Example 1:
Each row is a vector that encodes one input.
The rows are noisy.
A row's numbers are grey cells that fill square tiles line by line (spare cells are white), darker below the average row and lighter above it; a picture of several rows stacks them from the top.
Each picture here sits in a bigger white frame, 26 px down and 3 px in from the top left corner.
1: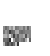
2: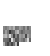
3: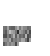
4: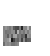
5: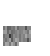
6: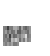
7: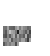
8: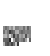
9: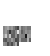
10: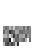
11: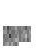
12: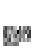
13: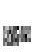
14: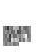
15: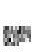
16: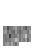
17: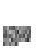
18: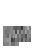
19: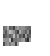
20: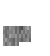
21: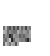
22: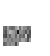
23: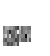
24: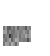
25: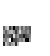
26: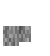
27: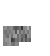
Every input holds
a point on a 4-point line.
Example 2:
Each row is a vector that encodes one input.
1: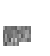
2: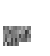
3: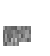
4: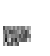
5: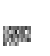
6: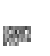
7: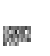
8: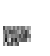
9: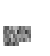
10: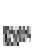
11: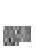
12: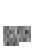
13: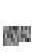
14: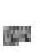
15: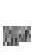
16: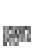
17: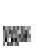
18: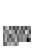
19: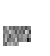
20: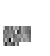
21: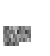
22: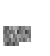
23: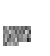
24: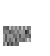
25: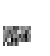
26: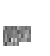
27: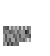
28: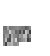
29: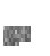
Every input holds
a point on a 7-point line.
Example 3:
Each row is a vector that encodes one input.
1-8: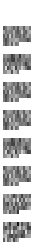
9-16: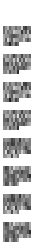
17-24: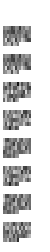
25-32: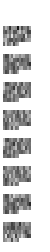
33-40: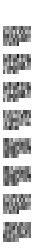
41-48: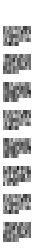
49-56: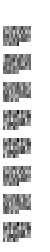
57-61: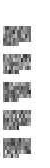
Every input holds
one of 7 labels.
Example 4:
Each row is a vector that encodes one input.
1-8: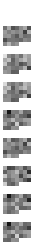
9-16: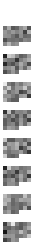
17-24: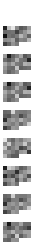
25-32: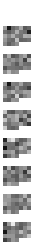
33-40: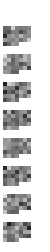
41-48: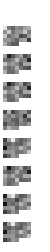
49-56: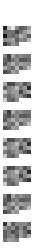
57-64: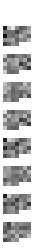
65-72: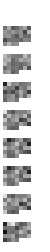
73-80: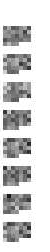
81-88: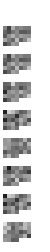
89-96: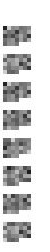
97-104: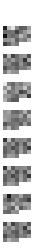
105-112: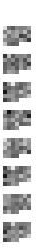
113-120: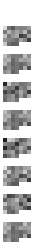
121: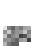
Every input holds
a point on a 19-point circle.
